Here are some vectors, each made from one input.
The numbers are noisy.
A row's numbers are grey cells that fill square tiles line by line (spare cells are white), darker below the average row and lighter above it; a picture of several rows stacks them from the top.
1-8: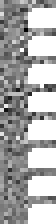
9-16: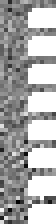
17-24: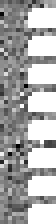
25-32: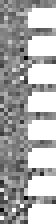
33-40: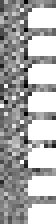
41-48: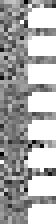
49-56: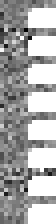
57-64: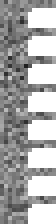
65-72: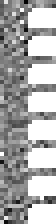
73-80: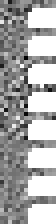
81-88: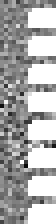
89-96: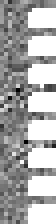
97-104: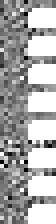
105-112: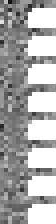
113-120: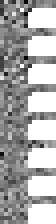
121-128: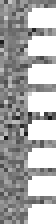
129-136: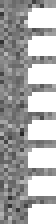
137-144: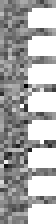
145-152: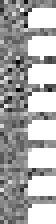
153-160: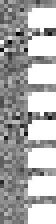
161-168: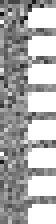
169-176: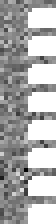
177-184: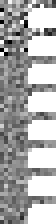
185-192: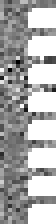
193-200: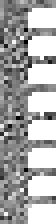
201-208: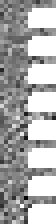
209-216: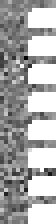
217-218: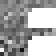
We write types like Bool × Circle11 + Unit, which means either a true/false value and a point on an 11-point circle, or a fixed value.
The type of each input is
(Bool × Bool × Bool + Unit) × (Tree8 + Unit) + Line5 + Line9.
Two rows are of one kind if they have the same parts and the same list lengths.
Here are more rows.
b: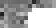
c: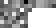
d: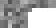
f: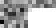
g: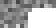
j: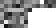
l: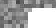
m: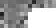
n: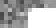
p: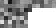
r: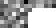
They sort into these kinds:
b, m, n
c, r
d, p
f
g, l
j

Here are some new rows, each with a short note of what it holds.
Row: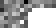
a point on a 9-point line
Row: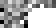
a point on a 9-point line
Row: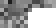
a fixed value
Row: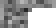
three true/false values
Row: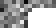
a point on a 9-point line
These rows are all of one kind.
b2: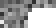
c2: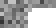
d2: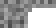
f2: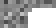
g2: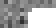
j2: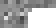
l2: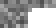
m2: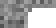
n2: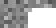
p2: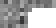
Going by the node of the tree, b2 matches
d2, g2 and m2.
